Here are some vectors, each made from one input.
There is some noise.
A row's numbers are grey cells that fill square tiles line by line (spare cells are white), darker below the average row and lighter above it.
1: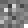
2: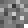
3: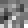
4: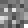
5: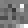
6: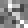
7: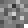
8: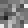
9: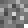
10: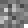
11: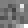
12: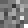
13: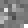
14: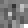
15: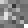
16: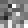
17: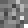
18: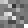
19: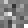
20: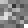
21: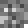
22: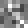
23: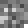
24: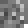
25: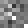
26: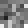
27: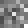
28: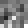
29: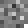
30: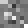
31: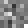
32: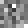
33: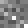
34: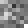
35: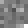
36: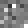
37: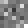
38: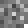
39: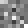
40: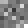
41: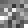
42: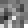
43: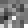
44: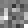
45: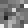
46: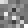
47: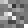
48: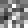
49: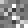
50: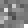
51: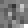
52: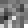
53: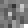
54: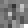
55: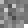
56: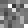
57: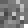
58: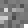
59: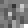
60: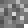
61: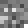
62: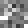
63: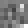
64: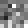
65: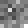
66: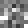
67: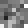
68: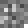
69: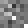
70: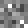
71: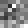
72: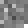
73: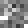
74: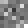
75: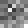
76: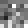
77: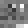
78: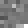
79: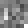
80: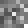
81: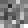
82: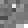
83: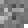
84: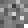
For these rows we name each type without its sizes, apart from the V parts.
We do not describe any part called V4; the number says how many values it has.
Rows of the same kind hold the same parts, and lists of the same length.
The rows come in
2 kinds.
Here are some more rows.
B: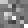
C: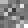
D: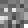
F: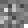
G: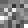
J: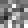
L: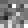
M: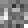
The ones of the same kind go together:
B, C, D, F, G, M
J, L

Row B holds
a point on a line and a true/false value.
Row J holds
a true/false value and a value of V4.
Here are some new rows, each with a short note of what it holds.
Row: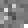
a point on a line and a true/false value
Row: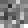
a true/false value and a value of V4
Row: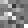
a point on a line and a true/false value
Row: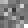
a point on a line and a true/false value
